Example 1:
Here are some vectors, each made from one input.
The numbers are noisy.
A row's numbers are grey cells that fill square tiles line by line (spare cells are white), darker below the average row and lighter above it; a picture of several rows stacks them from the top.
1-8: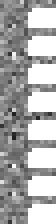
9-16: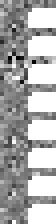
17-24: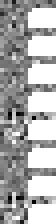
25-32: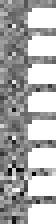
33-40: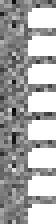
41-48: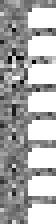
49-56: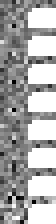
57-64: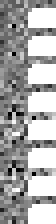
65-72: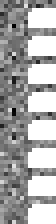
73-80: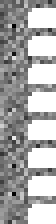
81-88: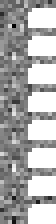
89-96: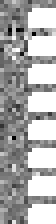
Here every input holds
a list of up to two points on a 6-point line.
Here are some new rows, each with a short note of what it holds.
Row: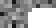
a list of one item
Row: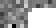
a list of one item
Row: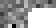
a list of one item
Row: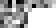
the empty list
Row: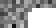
a list of one item
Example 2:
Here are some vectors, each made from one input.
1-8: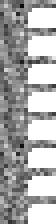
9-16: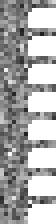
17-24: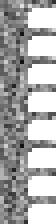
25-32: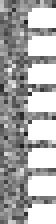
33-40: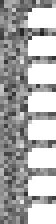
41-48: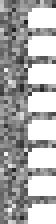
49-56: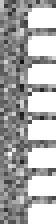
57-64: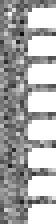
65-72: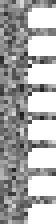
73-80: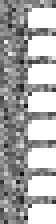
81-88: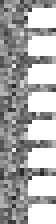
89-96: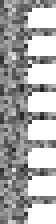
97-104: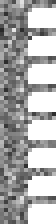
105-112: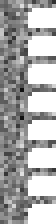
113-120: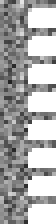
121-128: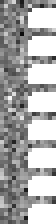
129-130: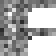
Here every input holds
a point on each of two 4-point lines and a true/false value.
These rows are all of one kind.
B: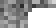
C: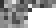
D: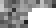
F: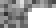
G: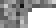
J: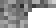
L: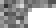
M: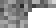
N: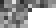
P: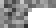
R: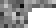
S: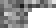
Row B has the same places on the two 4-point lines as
J, M and P.
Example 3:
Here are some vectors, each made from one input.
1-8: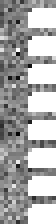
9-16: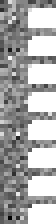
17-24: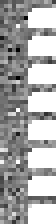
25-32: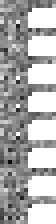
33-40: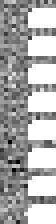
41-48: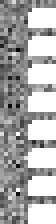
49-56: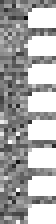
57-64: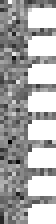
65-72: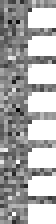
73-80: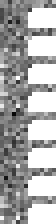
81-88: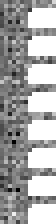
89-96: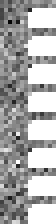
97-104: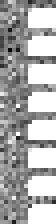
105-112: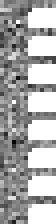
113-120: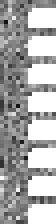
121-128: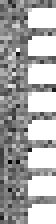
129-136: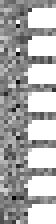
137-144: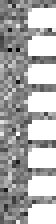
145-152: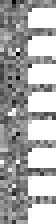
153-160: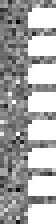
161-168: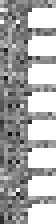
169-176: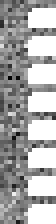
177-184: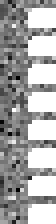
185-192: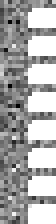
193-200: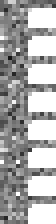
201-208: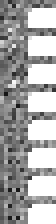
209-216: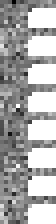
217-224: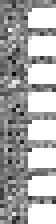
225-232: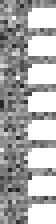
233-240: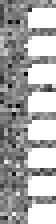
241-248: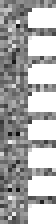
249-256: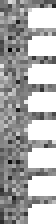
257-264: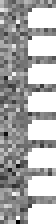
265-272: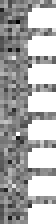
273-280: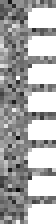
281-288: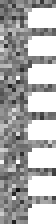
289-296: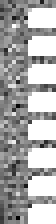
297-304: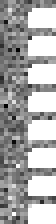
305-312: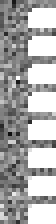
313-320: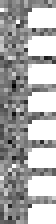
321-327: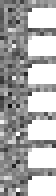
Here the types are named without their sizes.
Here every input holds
either a point on a line, or three true/false values.
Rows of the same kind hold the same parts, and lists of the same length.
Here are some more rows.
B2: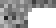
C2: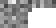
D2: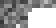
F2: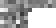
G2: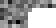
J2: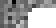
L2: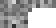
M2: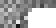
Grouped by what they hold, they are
B2, C2, F2, L2, M2
D2, G2, J2

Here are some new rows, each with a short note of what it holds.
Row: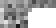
three true/false values
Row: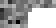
a point on a line
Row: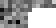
a point on a line
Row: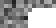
a point on a line
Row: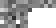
three true/false values
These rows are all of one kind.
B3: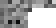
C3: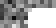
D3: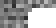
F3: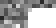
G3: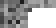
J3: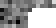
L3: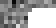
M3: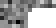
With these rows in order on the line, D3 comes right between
F3 and L3.
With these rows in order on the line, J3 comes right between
B3 and M3.
